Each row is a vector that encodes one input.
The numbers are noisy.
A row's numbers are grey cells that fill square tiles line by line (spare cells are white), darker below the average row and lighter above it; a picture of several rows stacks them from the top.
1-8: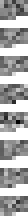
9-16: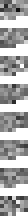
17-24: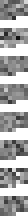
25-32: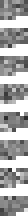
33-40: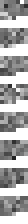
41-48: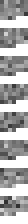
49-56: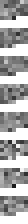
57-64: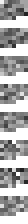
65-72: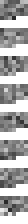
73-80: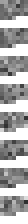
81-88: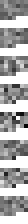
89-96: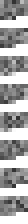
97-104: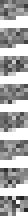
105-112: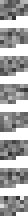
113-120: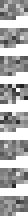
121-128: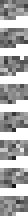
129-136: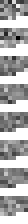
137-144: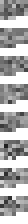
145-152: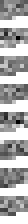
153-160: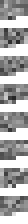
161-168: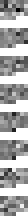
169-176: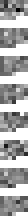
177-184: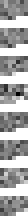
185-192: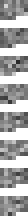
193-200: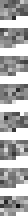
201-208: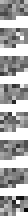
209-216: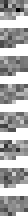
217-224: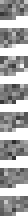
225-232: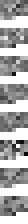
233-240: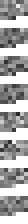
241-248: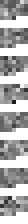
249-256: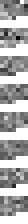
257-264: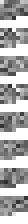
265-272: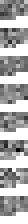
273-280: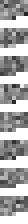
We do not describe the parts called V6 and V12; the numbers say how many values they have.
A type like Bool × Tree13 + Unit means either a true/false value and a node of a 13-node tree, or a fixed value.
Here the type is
(Bool × Bool × Bool + Unit) × V6 × V12 + Line11.
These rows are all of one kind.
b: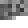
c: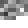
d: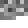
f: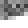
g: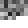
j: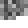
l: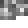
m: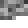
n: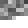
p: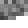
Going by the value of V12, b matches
g, l, m and n.
